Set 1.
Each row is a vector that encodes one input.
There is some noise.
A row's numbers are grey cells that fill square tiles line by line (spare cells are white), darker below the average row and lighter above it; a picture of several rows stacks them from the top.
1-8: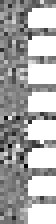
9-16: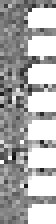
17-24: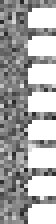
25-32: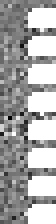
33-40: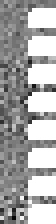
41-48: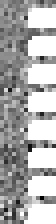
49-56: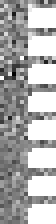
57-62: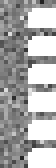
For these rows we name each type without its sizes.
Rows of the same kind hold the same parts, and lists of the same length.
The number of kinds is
3.
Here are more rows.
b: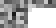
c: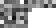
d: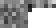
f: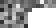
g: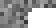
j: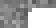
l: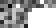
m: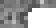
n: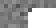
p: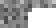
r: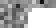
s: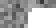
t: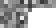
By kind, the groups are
b, g, j, m, n, r, s, t
c, d, p
f, l

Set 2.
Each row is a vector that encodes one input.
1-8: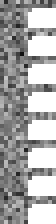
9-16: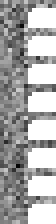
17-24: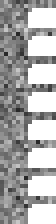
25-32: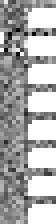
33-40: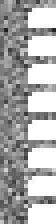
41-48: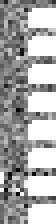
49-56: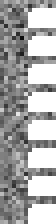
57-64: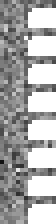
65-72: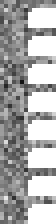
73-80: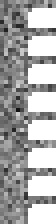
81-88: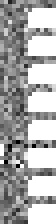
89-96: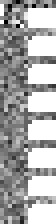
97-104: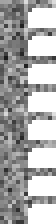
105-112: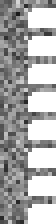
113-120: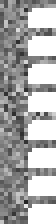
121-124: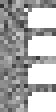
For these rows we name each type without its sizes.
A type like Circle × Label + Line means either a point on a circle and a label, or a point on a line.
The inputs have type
List(Circle).
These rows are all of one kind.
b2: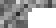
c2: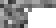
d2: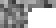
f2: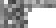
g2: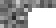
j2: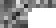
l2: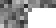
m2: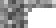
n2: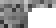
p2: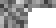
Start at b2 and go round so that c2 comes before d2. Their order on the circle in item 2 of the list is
b2, p2, l2, c2, f2, m2, j2, g2, n2, d2.
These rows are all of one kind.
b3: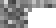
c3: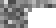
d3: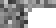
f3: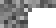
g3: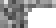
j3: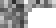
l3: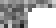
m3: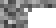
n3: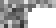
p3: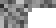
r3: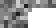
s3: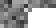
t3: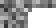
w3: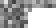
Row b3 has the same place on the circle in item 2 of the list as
c3, m3 and r3.
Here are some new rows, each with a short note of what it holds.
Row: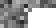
a list of two items
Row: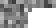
a list of two items
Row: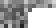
a list of two items
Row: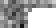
a list of two items
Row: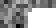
a list of two items
